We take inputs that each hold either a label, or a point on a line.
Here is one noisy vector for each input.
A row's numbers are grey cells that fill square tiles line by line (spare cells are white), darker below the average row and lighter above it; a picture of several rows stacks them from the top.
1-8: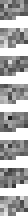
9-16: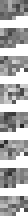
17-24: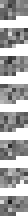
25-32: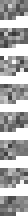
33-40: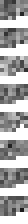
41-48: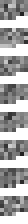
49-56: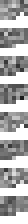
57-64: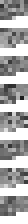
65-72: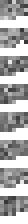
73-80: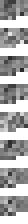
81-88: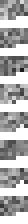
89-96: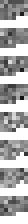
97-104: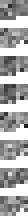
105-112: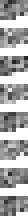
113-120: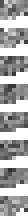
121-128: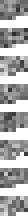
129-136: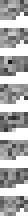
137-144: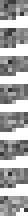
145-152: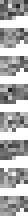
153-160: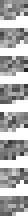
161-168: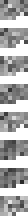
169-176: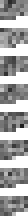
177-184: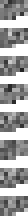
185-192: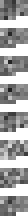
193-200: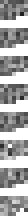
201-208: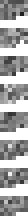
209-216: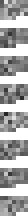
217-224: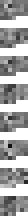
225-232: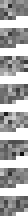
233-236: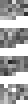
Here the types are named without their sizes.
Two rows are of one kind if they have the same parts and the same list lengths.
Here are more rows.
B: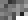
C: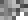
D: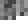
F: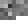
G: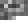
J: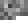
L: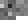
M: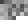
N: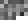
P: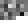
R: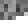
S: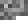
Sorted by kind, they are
B, D, F, G, J, L, N, P, R, S
C, M

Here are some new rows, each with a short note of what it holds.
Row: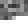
a point on a line
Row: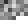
a label
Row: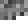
a point on a line
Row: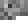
a point on a line
